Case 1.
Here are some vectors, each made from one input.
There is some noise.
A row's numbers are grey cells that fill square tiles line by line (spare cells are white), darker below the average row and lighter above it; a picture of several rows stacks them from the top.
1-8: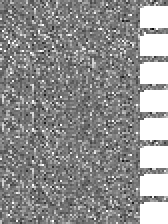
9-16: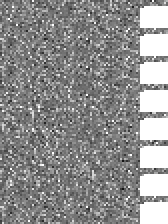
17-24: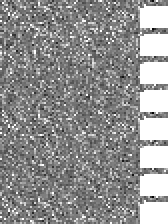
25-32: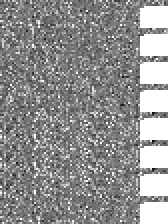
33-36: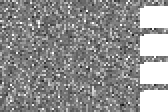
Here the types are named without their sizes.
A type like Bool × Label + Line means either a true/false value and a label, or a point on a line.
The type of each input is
Line.
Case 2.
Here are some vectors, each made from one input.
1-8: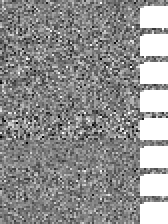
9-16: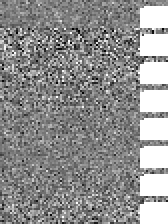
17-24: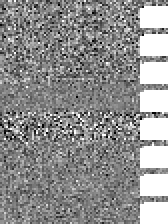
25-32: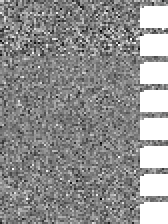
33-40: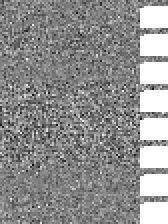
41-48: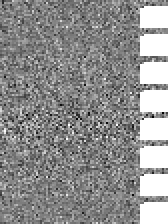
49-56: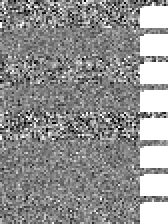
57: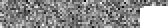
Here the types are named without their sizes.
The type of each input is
Bool × Bool × Bool × Bool + Unit.
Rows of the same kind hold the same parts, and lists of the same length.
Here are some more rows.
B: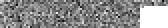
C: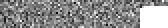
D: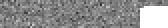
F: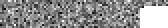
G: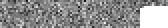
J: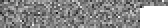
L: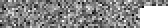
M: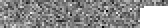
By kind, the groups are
B, C, D, G, J, M
F, L

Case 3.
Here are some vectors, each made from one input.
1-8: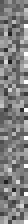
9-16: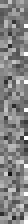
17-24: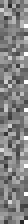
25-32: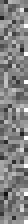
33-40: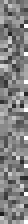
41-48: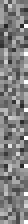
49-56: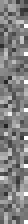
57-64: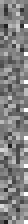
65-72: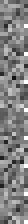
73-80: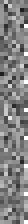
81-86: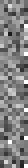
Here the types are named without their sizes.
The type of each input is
Circle.
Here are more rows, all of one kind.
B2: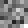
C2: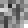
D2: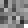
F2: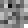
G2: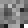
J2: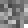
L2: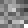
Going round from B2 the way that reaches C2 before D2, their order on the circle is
B2, G2, L2, C2, F2, J2, D2.
